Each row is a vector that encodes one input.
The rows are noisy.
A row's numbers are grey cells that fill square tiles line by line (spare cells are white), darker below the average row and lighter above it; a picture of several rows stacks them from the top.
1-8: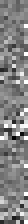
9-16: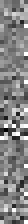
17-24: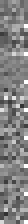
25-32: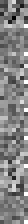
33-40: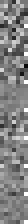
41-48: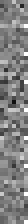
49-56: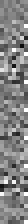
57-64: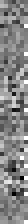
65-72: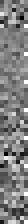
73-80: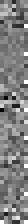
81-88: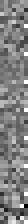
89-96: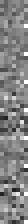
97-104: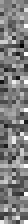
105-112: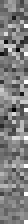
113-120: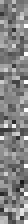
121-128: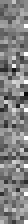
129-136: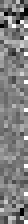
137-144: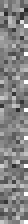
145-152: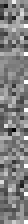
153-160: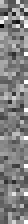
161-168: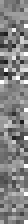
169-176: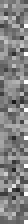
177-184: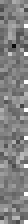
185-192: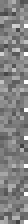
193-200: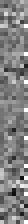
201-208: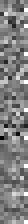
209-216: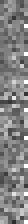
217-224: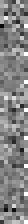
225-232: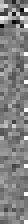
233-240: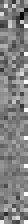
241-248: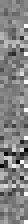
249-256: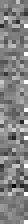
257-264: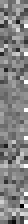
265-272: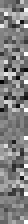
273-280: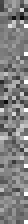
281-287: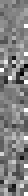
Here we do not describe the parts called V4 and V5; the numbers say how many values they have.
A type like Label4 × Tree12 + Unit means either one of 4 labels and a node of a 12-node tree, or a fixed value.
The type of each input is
(Line11 + Tree13) × V4 + V5.
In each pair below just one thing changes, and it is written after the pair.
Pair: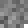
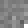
the place on the 11-point line
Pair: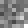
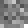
the value of V4
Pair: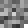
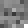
the value of V4
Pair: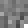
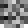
the place on the 11-point line
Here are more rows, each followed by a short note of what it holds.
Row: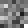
a value of V5
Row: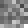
a node of a 13-node tree and a value of V4
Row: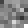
a node of a 13-node tree and a value of V4
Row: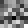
a value of V5
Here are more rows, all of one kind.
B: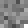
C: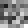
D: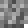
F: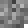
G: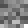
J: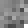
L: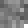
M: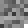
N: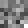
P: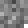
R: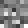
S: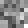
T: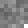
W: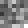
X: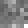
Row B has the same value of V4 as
D, N, S and T.
